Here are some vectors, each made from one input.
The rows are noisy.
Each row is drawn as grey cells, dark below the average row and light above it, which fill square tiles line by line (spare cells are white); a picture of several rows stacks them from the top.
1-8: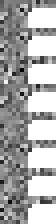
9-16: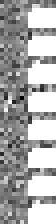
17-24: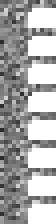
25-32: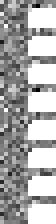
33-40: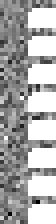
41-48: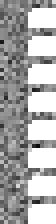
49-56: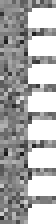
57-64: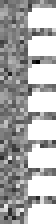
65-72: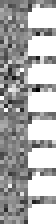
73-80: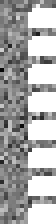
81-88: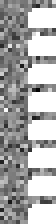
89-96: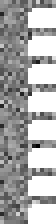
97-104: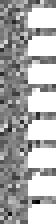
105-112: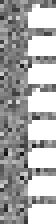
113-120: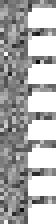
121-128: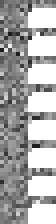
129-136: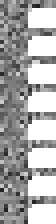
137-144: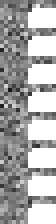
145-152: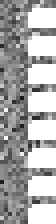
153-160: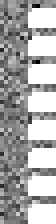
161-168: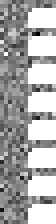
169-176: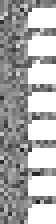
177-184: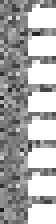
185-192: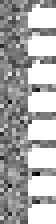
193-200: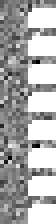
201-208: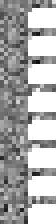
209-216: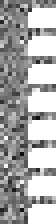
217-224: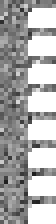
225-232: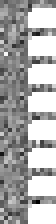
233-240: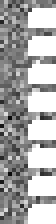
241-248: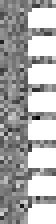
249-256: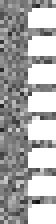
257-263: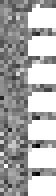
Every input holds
a point on a 16-point line.
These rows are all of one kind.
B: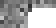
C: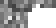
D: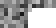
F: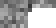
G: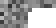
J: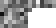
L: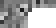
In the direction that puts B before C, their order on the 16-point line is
D, J, G, L, B, F, C.
